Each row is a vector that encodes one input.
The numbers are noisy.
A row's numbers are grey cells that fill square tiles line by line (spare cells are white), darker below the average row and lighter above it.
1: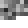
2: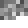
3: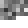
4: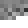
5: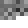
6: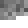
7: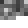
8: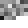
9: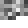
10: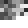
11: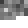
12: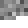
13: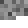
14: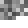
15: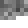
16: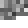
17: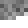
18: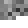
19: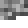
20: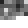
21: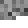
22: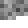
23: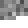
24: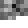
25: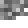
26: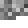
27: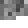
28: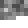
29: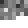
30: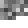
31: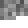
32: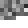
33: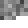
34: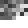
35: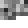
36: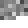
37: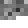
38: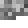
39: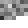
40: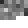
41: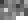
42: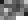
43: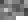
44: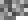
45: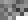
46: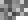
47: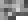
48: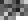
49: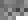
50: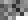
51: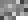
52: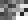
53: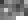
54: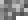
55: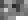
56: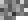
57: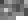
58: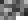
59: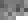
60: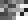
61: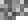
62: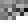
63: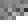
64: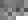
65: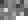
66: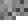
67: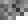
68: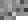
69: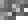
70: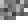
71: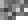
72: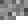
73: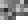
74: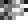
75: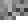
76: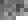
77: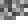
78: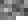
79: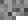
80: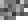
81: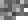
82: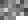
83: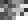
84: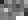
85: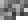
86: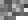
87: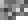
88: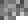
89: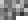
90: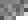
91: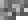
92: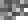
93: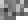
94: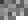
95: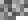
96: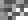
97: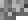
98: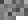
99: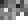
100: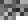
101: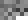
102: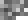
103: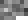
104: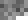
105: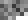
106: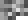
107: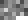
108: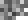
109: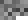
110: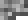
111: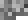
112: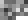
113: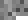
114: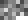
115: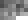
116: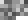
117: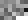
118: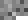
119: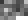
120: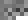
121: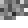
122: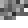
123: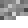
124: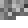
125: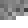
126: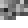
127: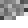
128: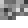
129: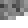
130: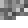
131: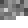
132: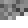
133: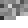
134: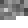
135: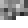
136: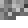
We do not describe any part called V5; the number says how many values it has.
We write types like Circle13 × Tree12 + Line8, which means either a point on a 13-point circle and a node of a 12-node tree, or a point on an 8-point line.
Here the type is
Bool × V5 + List3(Line4).
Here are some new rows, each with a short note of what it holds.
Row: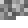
a true/false value and a value of V5
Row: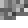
a true/false value and a value of V5
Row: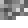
a true/false value and a value of V5
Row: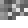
a true/false value and a value of V5
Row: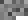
a list of three items
